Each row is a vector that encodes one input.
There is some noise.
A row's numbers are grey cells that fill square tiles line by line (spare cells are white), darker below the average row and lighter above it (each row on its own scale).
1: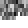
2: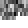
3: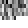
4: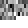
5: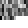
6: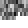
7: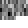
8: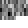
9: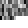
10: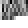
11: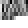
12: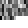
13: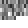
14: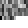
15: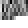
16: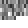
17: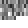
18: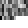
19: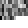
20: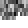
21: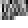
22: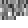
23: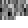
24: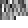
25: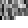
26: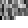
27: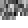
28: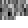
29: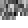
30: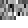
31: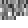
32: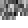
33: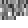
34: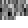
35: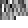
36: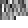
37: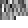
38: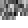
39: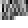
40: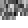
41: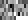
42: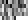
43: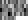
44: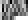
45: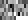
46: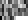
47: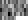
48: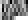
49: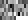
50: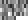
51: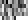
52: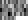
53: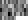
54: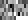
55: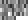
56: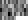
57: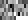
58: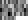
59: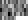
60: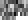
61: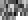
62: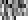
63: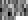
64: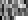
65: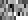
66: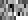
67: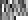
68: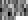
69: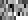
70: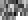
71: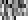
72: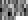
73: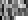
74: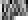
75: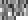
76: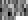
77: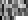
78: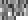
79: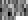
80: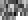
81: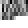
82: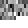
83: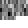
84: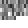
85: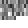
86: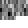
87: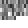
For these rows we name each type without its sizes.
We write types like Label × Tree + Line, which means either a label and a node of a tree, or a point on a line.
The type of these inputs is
Bool × Bool × Bool.
